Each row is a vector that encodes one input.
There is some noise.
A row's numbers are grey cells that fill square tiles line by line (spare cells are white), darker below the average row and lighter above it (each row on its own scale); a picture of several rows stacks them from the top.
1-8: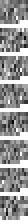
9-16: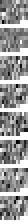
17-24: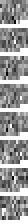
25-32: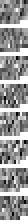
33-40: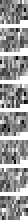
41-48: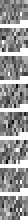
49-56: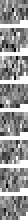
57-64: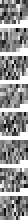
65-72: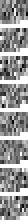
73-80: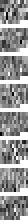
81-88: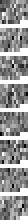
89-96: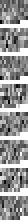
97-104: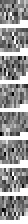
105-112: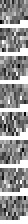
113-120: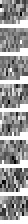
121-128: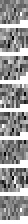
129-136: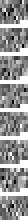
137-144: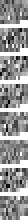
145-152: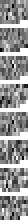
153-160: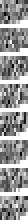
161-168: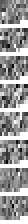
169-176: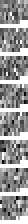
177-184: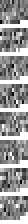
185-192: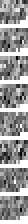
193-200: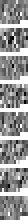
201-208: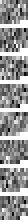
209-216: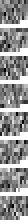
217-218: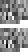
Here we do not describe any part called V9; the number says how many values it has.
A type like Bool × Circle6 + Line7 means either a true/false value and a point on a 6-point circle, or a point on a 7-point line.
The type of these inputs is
Bool × Line7 + V9.
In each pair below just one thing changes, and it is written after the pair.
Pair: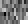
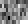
the place on the 7-point line
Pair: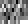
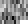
the true/false value
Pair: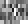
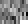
the true/false value
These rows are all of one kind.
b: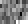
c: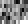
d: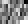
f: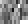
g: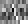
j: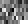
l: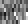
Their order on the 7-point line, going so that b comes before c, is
b, c, d, f, g, j, l.
